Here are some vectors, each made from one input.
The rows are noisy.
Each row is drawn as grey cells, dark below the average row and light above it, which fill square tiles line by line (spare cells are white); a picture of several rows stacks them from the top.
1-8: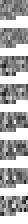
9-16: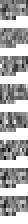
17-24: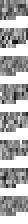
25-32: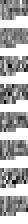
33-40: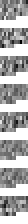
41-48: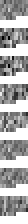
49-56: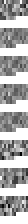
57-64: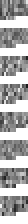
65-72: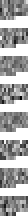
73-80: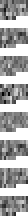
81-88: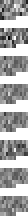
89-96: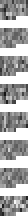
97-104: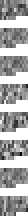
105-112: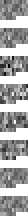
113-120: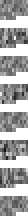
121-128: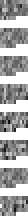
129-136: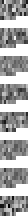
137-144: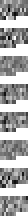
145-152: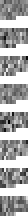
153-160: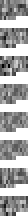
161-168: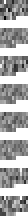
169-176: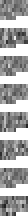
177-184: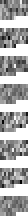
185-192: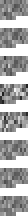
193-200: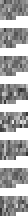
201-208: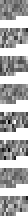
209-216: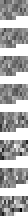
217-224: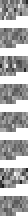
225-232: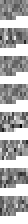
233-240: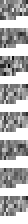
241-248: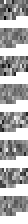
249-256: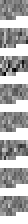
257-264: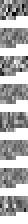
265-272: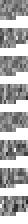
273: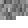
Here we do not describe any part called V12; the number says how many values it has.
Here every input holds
one of 5 labels, together with either one of 5 labels and a true/false value, or a value of V12.
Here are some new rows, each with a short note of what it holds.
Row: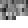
one of 5 labels and a value of V12
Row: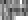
one of 5 labels and a value of V12
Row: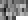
one of 5 labels and a value of V12
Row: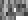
two labels (each one of 5) and a true/false value
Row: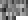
one of 5 labels and a value of V12
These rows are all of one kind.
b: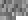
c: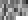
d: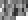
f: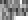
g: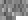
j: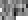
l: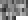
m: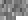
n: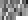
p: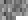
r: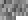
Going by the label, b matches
g, m, p and r.
